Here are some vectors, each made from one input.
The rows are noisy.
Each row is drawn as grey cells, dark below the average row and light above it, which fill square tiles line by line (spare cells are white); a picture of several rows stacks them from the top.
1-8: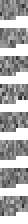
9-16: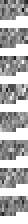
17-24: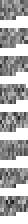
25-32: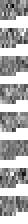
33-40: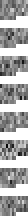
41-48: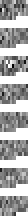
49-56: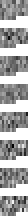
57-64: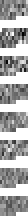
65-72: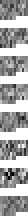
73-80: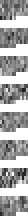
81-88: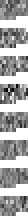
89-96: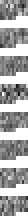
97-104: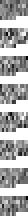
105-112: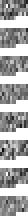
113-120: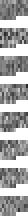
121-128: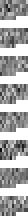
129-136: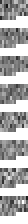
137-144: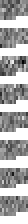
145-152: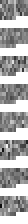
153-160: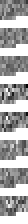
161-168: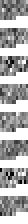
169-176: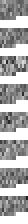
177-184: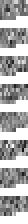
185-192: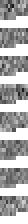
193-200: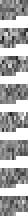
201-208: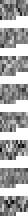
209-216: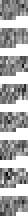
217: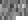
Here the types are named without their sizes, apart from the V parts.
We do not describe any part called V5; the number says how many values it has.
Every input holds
a list of items, each either a point on a line, or a true/false value and a value of V5.
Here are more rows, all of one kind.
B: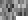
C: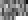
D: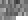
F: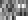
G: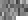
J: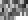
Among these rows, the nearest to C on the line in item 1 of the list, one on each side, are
B and F.
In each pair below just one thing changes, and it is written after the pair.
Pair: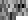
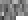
the true/false value in item 1 of the list
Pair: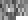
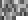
the true/false value in item 1 of the list
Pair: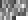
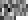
the true/false value in item 1 of the list
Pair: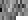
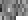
the value of V5 in item 2 of the list
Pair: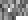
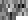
the value of V5 in item 2 of the list
